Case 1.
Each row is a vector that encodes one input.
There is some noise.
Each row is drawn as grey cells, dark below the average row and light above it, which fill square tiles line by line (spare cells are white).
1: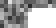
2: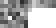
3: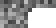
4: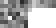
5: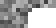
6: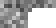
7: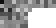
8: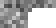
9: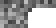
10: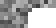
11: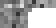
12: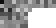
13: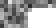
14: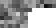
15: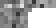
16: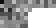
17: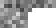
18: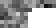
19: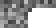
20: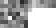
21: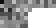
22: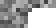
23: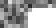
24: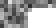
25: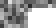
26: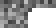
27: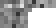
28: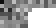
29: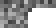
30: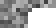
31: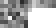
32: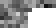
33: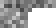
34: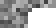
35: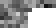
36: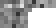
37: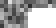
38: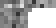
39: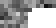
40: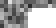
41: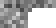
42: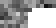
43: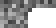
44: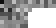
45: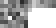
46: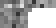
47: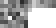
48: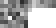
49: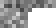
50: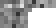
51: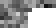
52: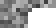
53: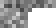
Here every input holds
one of 8 labels.
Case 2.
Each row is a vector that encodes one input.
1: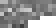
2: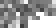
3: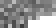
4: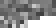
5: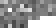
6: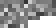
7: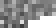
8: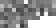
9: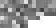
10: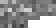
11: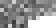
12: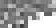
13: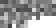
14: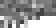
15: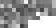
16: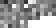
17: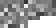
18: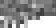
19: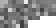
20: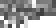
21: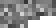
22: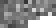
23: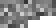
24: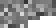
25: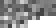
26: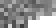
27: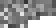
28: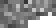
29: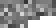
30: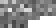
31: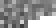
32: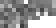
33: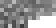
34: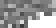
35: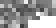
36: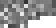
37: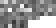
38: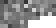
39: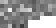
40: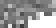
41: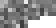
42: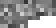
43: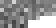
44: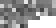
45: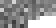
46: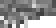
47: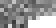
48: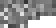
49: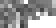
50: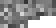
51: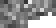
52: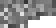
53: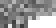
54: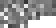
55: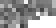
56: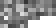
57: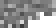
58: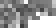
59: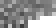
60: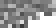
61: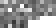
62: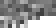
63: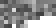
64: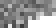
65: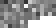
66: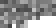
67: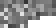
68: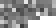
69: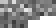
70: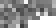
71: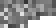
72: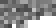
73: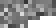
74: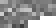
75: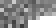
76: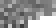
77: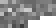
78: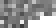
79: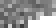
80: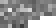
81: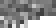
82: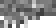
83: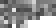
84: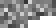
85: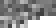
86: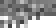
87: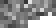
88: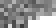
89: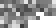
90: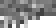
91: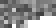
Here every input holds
three true/false values.
